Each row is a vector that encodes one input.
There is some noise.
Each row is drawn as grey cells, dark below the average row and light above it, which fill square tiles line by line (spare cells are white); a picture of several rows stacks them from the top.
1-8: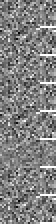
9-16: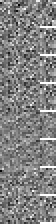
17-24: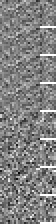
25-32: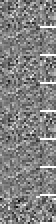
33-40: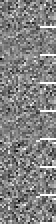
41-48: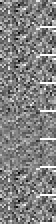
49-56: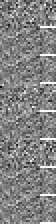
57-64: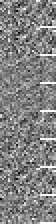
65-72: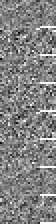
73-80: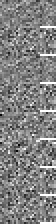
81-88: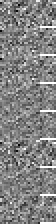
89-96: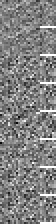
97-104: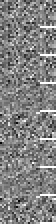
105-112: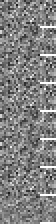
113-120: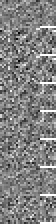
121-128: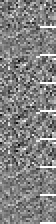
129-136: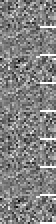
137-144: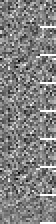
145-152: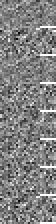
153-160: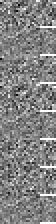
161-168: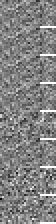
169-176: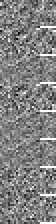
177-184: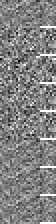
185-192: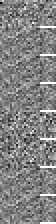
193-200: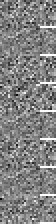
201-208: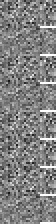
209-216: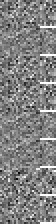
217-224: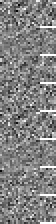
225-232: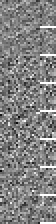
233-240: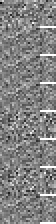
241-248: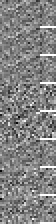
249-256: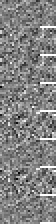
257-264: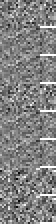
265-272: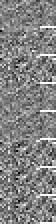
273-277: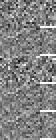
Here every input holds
a point on a 5-point line.
